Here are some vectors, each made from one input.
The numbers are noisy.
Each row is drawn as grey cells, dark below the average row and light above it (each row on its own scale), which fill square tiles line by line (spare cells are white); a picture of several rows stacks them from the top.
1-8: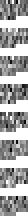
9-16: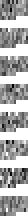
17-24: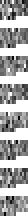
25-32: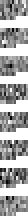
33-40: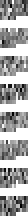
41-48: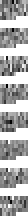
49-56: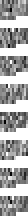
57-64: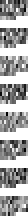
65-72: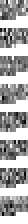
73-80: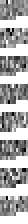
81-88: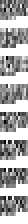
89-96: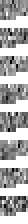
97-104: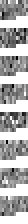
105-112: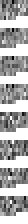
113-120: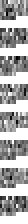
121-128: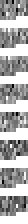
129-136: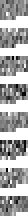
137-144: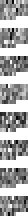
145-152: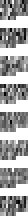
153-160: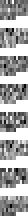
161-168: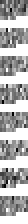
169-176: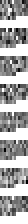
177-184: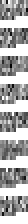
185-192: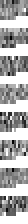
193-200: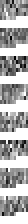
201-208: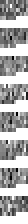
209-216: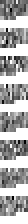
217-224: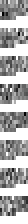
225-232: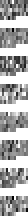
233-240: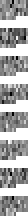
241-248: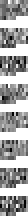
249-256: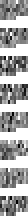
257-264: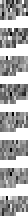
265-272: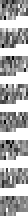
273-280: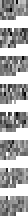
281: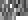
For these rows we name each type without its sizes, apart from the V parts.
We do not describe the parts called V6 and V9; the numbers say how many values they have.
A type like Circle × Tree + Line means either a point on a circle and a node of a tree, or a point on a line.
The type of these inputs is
Label × List(V9) + Line × (Line + V6).
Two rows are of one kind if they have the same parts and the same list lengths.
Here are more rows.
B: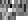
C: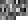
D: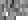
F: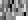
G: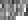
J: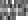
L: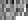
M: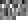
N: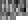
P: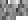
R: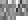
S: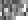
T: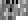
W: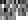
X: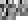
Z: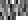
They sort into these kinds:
B, J, Z
C, N
D, F, G, L, S, T
M, W
P, R, X

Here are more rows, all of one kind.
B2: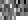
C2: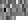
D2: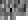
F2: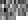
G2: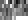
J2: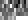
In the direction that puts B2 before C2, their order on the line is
B2, C2, J2, D2, G2, F2.
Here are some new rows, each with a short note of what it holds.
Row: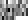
a label, together with a list of one item
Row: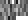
a label, together with the empty list
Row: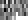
a point on a line and a value of V6
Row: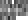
a label, together with the empty list
